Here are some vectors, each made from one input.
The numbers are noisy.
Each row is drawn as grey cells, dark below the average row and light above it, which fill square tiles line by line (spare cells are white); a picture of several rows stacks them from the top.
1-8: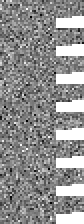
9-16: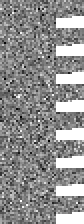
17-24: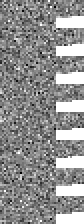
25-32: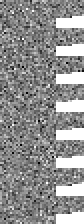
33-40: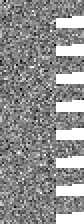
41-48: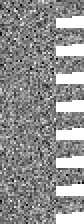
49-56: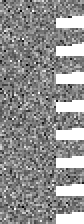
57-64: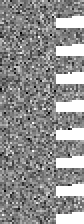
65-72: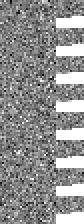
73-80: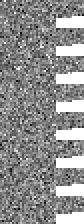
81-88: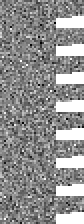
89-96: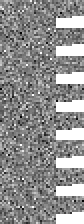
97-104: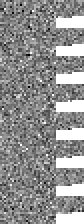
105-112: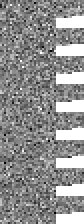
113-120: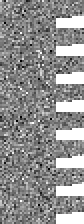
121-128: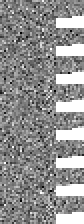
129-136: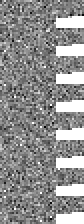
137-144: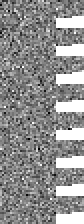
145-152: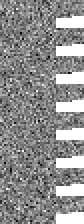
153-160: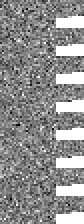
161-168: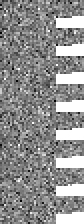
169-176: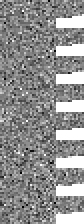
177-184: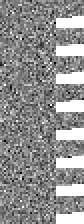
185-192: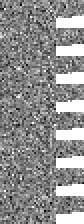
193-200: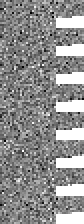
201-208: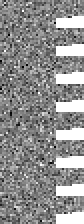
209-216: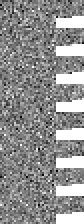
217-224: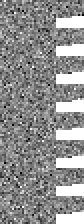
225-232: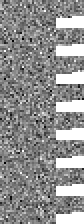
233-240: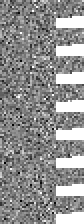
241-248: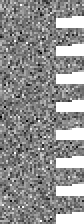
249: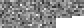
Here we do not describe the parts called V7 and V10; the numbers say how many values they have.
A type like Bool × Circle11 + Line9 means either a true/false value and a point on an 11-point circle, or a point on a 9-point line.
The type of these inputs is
(Circle9 + V10) × (Circle11 + V7).
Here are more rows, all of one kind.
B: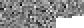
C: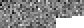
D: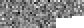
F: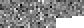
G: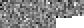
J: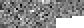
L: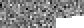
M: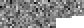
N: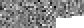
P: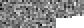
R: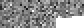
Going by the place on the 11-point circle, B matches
G, L, N and P.
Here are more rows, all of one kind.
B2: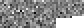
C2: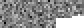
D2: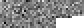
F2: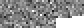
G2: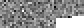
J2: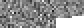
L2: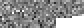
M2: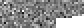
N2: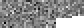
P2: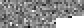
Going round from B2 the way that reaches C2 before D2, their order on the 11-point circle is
B2, J2, L2, M2, G2, C2, D2, N2, P2, F2.
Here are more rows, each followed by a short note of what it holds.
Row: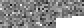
a value of V7 and a value of V10
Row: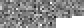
a value of V7 and a value of V10
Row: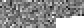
a point on a 9-point circle and a value of V7
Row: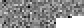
a point on an 11-point circle and a value of V10
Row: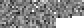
a point on a 9-point circle and a point on an 11-point circle
